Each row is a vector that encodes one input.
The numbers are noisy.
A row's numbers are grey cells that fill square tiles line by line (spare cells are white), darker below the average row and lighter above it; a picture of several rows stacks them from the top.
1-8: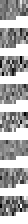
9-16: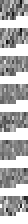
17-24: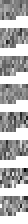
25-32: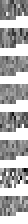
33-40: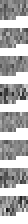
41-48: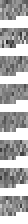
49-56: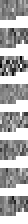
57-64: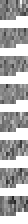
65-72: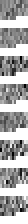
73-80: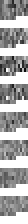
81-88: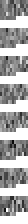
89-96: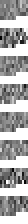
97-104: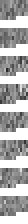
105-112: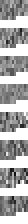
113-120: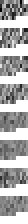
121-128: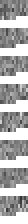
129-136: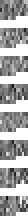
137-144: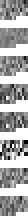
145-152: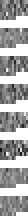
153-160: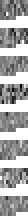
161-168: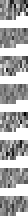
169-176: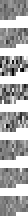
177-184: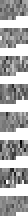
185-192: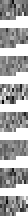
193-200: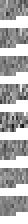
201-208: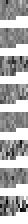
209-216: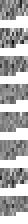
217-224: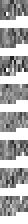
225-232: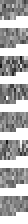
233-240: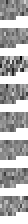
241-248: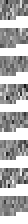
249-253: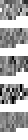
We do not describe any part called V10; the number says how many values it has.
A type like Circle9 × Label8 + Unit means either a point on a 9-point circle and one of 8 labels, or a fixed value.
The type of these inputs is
(Circle8 + Unit) × Line8 × V10 + Line7.
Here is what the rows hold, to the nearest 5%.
About 20% of them hold a point on a 7-point line. The rest hold a point on an 8-point line and a value of V10, together with either a point on an 8-point circle, or a fixed value.
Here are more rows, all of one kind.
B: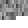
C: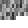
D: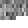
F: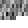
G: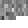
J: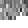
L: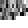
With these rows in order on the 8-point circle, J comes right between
B and F.
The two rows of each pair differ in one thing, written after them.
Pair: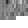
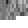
the place on the 8-point line
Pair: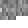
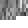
the place on the 8-point circle
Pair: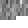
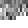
the place on the 8-point circle
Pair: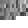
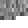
the place on the 8-point circle
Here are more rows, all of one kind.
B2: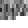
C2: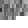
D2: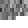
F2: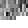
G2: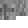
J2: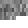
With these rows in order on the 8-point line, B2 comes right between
D2 and F2.
